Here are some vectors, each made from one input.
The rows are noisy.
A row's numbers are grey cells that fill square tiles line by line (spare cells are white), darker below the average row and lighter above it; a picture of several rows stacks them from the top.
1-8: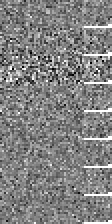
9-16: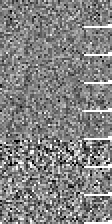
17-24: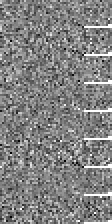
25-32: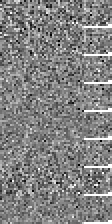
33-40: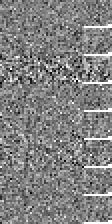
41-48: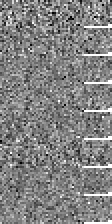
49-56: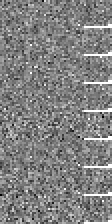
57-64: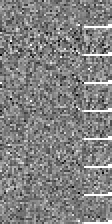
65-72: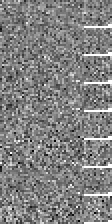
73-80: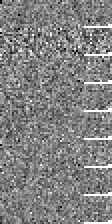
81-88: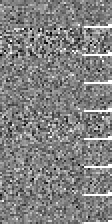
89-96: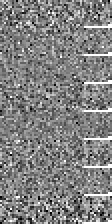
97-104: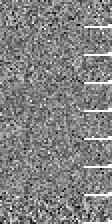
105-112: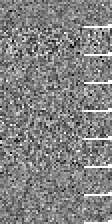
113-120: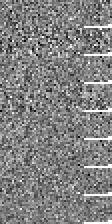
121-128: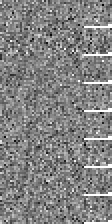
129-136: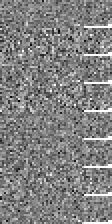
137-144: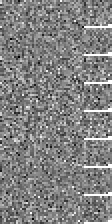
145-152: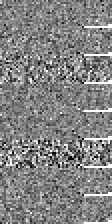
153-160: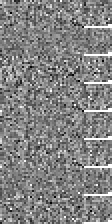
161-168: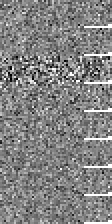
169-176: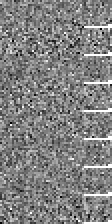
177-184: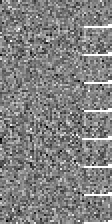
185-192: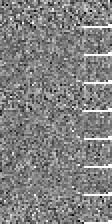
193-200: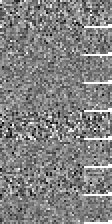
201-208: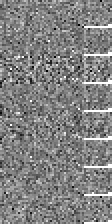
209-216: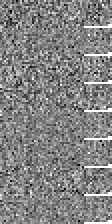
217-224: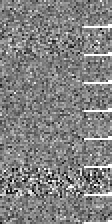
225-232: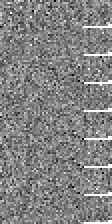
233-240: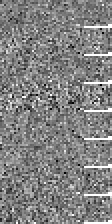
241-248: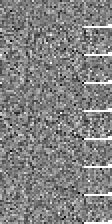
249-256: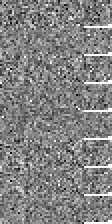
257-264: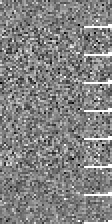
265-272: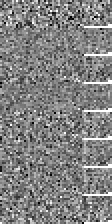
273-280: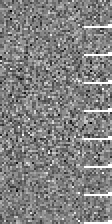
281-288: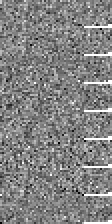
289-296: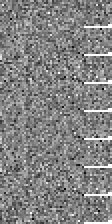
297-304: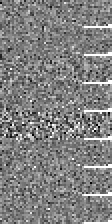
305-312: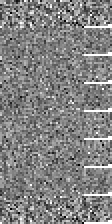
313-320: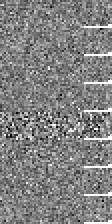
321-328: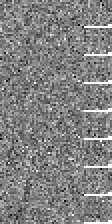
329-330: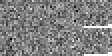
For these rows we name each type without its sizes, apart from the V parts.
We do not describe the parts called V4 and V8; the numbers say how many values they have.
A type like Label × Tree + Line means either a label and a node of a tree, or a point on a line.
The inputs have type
List(Circle) + (Tree + V4) × V8.
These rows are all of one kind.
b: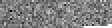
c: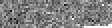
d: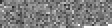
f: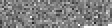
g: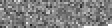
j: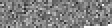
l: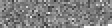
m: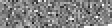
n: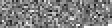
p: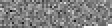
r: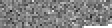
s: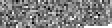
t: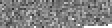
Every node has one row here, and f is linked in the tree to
g, j and r.
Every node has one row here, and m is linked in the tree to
p.
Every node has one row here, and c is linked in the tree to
b, l and t.
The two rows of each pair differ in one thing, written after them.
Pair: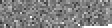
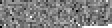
the value of V4
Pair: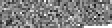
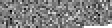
the value of V8
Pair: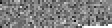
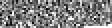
the value of V4
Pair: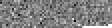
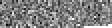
the value of V4
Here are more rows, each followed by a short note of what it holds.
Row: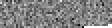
a list of two items
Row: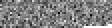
a value of V4 and a value of V8
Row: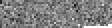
a value of V4 and a value of V8
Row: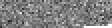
a node of a tree and a value of V8
